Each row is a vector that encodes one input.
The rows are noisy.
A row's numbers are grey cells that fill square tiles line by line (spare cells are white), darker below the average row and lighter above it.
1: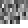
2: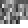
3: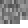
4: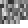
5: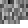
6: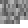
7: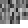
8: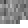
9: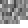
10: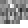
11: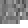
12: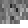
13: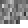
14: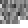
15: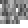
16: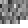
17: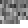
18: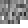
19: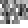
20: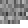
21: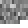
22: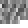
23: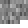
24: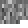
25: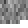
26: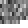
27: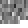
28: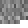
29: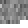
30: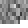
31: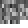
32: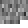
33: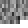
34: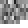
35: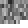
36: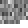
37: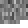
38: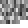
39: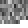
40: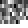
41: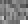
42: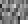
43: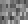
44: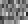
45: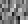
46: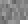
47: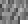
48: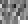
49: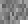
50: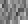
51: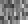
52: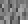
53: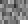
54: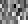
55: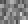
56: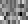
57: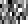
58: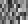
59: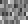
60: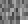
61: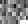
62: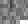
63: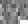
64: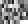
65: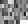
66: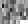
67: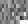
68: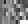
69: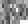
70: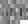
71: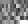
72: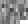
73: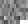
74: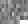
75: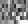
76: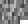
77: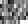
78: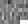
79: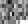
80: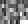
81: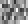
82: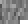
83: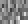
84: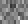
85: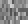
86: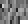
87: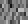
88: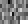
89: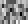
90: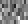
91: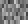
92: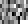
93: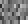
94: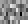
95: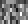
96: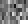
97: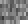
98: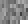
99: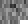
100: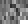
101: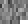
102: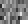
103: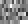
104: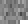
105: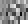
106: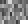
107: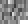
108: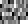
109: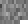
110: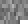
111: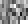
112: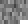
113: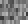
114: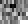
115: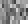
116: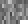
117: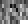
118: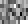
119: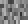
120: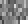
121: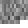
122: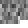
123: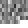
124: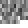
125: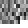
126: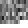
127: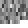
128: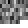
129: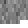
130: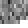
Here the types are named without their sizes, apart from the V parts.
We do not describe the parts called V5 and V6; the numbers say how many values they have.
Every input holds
either a node of each of two trees and a value of V5, or a value of V6.
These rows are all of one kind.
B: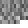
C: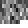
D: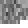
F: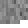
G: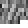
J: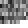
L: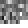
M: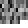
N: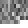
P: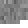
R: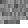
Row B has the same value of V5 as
L, M, N and P.
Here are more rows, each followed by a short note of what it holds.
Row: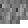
a node of each of two trees and a value of V5
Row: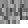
a node of each of two trees and a value of V5
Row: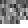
a value of V6
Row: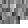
a value of V6
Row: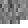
a node of each of two trees and a value of V5
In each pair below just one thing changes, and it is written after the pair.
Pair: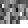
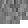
the value of V5
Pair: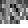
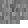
the node of one of the two trees
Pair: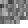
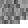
the node of one of the two trees
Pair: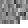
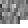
the node of one of the two trees
